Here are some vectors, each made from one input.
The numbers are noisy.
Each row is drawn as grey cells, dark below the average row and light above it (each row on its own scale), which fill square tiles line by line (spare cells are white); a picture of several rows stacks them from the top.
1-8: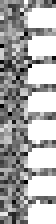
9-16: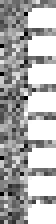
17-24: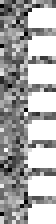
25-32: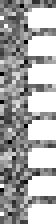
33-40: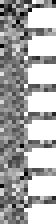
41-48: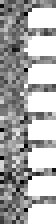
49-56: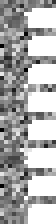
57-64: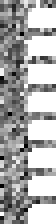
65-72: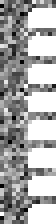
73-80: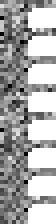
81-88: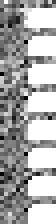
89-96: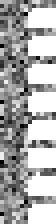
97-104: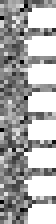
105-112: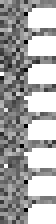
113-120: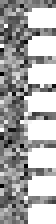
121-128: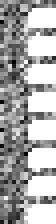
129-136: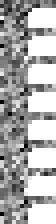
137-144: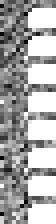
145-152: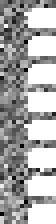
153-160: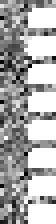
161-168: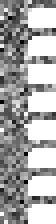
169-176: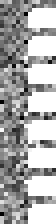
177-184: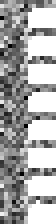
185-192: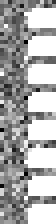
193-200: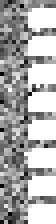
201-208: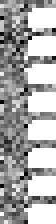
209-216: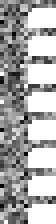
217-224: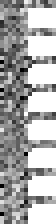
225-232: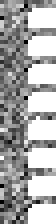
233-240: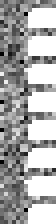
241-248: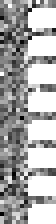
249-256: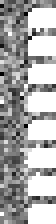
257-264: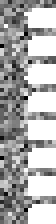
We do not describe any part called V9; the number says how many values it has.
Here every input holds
either a point on a 6-point line, or a list of up to two items, each a true/false value and a value of V9.
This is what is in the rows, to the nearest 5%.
About 25% of them hold a point on a 6-point line. The rest are lists of up to two items, each a true/false value and a value of V9: a few of all rows are empty, 30% hold one and 45% two.
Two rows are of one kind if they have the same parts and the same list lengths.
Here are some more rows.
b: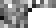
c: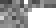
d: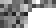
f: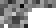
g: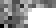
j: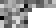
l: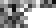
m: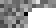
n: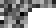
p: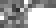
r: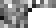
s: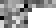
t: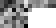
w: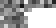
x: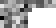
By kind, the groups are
b, r
c, f, g, l, p, t, w
d, m, n
j, s, x

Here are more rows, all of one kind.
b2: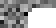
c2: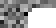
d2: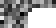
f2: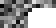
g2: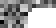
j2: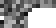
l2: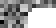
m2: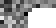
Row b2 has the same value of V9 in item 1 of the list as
c2 and j2.
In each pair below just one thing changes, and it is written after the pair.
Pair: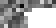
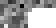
the value of V9 in item 1 of the list
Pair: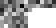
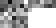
the value of V9 in item 1 of the list
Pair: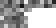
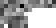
the value of V9 in item 1 of the list
